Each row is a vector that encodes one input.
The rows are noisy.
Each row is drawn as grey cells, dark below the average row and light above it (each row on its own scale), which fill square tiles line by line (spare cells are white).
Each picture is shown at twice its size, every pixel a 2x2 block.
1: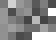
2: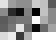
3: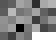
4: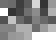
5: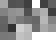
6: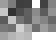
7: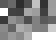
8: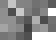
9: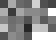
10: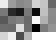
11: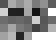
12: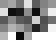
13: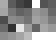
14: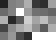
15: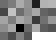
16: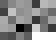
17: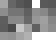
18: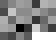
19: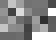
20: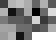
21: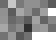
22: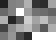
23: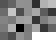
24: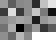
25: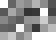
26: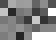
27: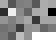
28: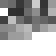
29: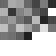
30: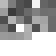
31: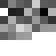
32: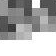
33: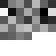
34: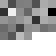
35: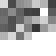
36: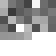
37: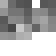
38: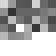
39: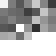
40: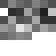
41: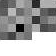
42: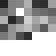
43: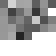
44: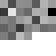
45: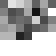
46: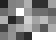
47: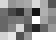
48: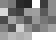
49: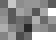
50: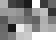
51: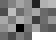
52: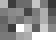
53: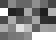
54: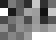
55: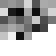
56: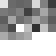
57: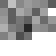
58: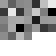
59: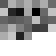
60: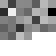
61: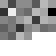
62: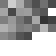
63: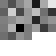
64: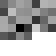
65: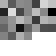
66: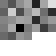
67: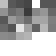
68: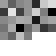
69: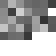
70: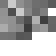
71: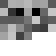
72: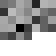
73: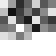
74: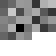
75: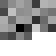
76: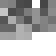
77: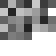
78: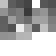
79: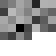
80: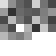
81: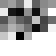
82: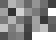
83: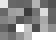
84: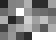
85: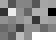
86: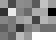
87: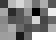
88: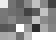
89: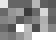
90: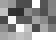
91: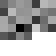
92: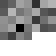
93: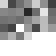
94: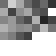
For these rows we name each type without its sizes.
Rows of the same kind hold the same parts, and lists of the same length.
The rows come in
3 kinds.
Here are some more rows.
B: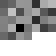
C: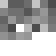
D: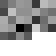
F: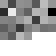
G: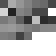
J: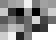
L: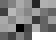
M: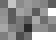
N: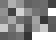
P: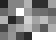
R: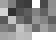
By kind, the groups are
B, D, F, L
C, G, J, M, N, R
P

